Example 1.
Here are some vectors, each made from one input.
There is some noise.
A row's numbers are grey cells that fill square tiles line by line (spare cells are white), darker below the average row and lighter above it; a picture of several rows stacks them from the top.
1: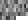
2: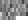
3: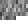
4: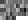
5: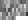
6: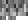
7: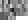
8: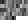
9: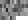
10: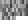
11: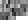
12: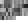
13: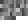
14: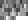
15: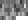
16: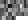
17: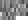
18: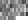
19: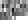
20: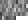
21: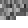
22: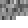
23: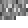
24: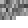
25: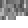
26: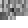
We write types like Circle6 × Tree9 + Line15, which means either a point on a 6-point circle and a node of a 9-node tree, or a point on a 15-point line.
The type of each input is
Circle6.
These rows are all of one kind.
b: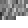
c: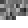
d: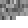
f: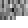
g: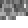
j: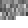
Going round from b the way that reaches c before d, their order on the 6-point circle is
b, c, j, g, d, f.
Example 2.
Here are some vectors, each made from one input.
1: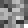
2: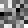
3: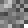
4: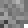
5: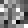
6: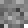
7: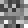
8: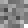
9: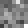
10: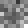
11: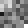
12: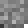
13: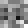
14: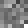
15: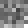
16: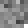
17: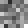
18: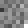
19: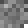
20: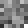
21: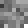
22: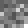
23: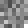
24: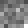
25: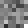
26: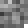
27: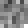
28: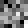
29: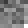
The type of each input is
Tree7.
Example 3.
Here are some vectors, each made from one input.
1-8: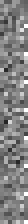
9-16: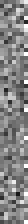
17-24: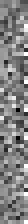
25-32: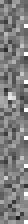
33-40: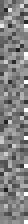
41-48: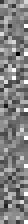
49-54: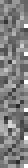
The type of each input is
Circle9.
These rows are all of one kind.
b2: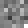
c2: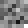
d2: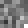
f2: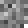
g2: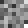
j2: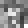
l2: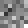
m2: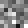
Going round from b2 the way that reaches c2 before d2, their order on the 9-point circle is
b2, l2, c2, g2, m2, j2, f2, d2.
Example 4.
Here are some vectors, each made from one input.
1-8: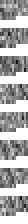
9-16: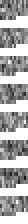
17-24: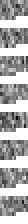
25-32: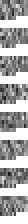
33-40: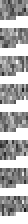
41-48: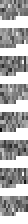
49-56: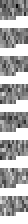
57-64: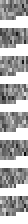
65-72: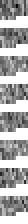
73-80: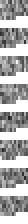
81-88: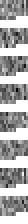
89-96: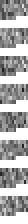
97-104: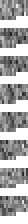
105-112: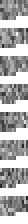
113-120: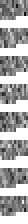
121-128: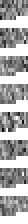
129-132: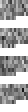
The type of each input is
Bool × Bool × Bool × Bool.
